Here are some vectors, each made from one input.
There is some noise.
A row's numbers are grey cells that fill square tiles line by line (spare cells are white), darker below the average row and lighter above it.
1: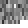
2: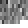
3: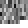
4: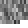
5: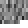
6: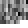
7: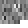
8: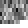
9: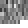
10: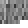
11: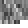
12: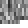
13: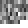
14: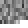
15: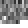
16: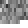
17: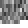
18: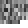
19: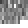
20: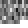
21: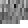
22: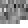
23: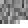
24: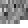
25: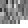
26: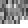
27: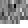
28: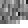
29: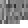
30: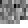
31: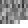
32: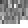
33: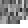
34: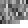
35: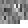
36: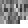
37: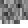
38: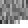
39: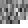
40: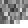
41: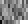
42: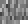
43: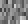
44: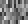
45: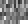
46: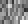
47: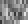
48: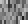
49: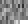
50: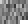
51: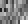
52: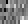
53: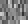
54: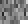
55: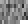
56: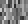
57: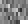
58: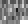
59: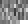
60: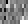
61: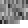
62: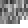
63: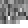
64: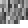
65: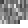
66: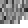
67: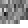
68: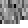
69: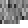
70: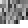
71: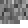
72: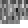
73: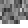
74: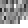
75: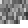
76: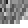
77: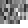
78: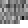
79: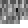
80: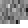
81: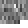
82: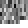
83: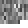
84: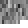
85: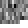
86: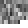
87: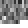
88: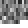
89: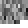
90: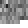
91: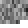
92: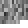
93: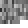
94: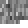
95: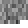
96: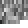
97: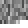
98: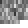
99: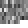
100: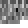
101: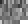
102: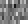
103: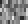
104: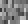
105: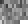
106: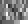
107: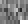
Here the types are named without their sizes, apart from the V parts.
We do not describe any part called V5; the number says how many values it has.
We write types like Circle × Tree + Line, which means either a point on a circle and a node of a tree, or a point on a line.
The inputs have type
Bool × Line × List(V5).
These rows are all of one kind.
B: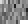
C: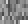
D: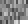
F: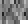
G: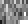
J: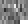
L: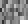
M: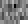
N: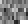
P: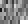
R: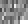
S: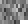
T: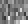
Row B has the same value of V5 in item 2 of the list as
C, L, P and R.
